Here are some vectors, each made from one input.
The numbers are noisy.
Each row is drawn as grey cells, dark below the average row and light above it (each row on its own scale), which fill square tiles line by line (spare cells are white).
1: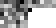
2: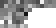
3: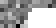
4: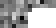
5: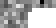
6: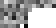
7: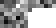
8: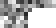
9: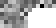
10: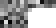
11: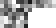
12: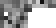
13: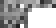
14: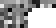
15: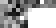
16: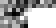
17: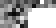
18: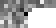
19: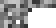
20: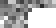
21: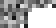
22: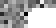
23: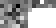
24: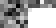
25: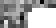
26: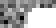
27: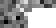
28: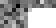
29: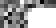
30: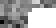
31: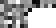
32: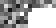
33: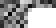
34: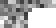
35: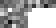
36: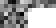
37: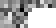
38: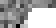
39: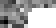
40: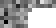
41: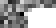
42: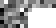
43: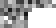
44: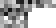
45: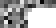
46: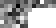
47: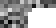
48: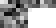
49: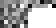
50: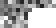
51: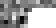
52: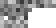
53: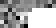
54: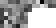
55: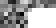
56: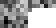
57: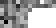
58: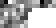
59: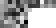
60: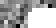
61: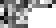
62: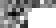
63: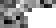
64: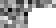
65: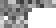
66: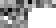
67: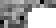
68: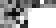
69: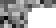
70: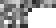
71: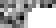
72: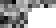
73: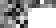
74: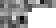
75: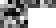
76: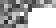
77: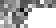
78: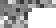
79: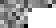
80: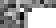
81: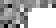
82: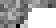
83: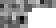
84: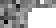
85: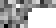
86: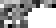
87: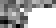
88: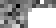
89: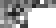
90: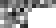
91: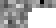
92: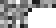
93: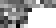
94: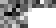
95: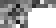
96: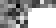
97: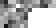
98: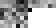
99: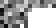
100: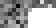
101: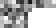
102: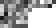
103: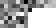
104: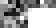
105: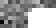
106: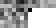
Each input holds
one of 10 labels, together with either a point on a 6-point circle, or a fixed value.
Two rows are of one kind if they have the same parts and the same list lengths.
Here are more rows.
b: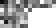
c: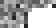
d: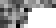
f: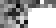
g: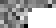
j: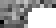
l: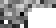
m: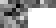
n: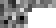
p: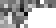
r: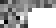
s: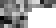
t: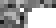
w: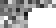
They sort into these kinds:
b, c, f, g, m, p, r, w
d, j, l, n, s, t

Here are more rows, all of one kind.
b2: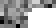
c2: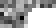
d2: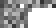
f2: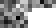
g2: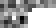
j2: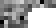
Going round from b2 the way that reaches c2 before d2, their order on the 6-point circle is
b2, g2, f2, c2, d2, j2.
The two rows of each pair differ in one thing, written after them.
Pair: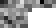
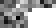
the place on the 6-point circle
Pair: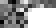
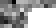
the label
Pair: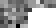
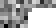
the label
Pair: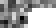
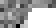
the label
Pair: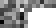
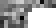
the place on the 6-point circle
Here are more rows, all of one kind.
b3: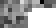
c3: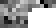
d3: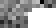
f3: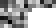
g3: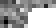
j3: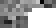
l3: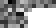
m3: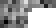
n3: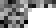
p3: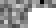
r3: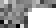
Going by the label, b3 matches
c3, d3, j3 and m3.
